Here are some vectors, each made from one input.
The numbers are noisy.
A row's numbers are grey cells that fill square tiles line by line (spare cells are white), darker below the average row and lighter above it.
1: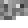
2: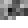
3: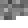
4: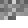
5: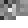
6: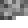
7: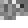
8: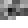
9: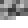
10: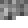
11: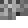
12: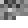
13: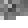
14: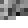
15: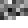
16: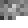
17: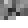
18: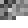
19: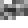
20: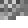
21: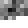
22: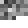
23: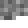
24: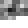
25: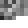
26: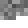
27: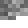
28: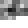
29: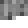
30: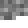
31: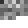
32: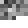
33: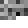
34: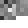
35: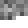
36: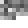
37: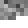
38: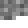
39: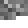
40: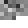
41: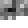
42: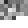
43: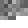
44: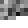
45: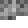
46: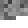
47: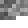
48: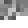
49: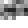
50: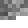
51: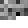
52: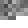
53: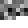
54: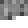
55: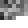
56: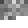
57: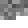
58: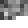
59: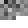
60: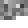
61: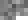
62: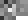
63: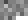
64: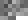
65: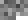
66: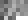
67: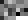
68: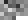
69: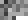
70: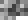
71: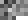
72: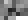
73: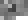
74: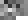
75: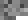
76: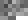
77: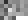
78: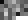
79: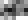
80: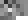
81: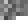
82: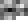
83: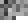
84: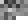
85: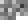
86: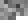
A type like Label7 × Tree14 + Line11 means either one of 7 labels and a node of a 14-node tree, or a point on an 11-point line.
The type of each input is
(Bool × Bool × Bool × Bool + Line6) × Line6.
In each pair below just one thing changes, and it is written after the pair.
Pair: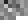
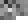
one of the four true/false values
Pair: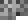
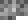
the place on the 6-point line
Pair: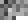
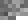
the place on the 6-point line
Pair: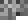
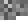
one of the four true/false values
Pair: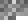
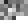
the place on the 6-point line
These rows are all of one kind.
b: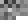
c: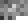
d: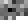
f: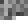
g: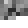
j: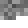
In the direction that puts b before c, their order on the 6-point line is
b, c, j, f, g, d.
